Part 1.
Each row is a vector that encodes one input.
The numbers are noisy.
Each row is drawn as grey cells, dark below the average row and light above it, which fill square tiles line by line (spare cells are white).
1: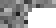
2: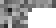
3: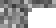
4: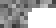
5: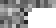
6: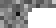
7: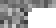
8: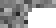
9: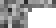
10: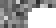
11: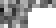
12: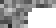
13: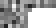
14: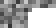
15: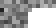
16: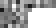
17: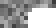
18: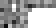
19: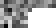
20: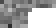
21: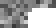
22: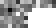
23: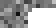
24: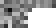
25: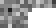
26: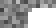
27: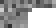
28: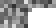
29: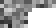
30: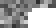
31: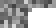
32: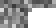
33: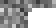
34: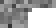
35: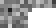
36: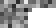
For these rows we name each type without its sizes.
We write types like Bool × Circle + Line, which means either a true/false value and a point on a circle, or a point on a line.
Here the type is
Line.
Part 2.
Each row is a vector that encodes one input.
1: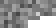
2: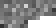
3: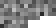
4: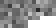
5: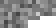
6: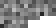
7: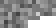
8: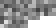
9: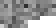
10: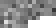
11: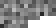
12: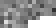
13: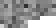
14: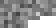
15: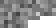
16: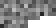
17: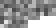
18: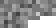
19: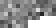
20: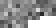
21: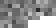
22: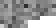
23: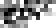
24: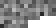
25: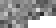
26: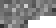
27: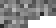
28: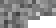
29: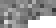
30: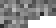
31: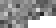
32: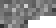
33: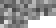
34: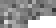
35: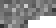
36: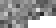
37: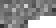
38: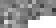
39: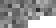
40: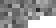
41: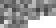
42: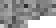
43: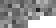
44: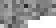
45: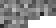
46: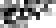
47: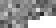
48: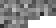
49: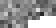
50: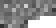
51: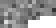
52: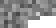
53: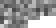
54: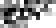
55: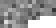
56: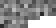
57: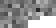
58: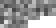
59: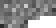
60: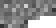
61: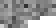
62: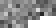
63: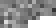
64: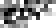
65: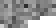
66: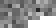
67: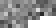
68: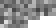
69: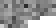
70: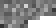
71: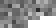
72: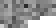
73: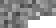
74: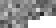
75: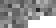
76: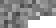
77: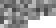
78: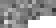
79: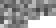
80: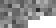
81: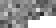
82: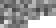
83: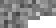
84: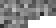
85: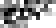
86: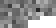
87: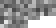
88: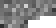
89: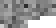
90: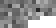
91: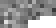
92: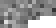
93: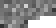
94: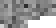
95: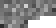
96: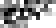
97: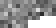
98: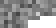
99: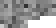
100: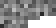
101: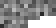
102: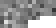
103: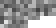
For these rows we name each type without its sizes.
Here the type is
Bool × Bool × Bool + Unit.
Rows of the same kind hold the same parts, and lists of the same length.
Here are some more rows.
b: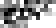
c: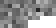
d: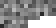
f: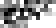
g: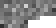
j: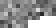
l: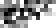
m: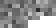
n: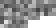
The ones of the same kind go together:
b, f, l
c, d, g, j, m, n

